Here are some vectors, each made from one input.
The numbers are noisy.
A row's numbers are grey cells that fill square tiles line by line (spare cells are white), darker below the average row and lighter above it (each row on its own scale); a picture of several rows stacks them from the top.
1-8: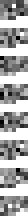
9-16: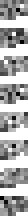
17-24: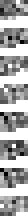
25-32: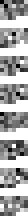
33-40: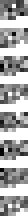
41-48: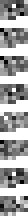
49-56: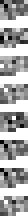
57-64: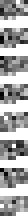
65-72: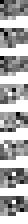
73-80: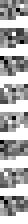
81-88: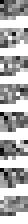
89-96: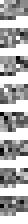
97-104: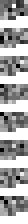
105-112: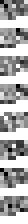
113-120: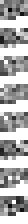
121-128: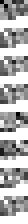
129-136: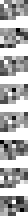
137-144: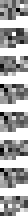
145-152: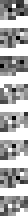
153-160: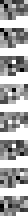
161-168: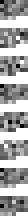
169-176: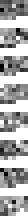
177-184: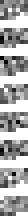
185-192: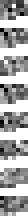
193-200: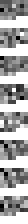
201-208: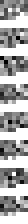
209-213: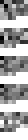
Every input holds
four true/false values.
